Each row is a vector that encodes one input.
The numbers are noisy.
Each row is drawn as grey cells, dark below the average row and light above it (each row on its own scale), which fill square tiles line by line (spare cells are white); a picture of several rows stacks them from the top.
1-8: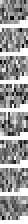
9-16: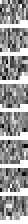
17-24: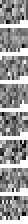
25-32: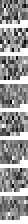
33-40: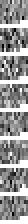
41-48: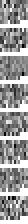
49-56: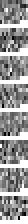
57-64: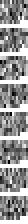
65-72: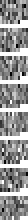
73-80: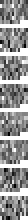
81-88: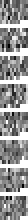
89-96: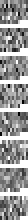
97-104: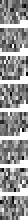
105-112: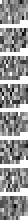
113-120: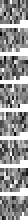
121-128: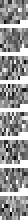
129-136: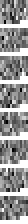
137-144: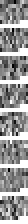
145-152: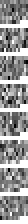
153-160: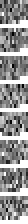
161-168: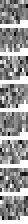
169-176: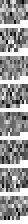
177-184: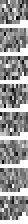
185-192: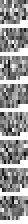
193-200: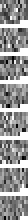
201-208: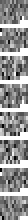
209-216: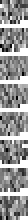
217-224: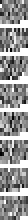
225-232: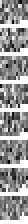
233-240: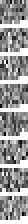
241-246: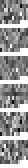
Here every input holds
a point on a 13-point circle, together with either one of 9 labels, or a point on a 7-point line.
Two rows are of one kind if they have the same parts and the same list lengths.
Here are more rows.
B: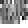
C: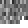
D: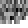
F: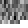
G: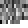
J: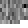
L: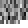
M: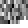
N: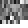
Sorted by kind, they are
B, D
C, F, G, J, L, M, N

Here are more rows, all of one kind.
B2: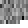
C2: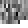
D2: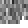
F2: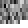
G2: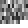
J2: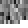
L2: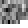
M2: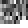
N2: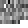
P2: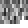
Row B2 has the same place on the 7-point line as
F2 and P2.
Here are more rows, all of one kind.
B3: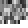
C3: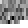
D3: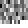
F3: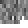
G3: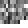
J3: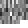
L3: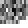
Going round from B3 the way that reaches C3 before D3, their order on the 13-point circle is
B3, L3, J3, F3, G3, C3, D3.
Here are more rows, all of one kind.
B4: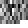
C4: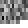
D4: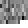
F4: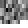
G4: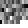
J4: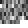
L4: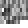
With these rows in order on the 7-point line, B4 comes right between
D4 and F4.
